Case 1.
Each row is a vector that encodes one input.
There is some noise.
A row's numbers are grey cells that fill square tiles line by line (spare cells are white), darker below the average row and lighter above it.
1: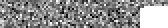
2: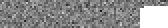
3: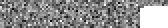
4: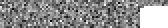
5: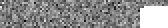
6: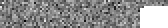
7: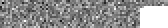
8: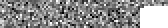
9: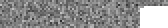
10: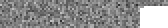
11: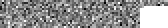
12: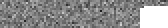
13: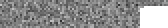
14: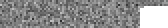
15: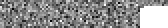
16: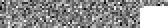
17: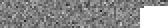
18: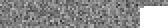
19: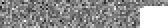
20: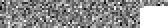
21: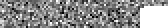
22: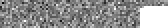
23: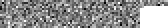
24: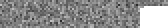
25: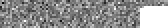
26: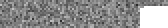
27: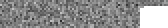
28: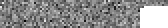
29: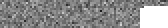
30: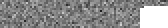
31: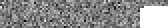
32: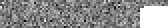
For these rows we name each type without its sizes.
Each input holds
a point on a line.
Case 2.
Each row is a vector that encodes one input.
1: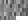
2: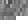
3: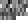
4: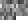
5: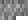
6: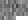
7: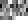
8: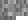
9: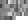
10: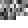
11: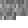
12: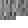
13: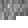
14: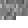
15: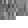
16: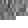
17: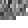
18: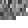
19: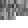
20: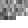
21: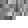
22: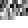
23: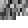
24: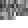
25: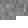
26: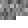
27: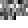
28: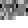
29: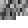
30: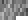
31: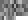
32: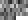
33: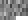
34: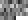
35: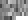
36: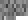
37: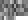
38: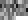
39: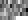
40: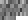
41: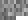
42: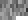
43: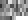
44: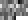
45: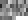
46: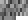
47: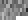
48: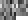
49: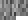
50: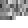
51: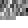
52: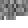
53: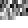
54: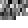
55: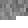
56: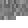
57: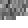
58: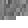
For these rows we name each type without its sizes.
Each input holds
a node of a tree.
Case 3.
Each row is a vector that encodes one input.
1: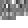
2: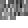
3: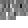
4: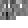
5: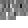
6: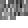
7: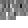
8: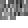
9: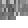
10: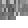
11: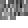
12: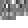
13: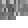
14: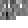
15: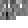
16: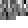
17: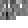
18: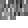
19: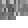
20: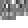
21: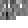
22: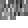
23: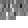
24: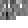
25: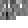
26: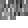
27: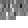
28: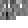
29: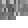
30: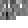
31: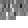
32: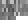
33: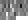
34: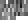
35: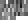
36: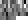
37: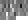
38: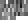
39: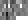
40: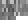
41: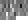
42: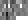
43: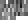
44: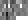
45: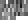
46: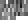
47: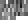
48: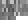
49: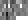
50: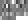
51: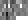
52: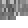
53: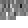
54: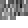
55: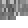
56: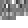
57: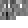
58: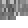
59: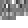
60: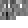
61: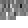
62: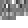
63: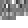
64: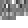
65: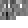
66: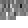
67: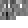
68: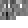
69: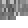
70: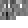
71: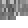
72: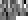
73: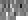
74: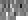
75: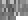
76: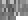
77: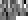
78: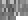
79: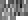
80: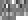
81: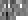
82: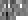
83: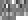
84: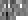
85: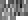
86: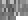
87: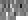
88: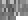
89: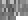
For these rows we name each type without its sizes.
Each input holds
a point on a line.
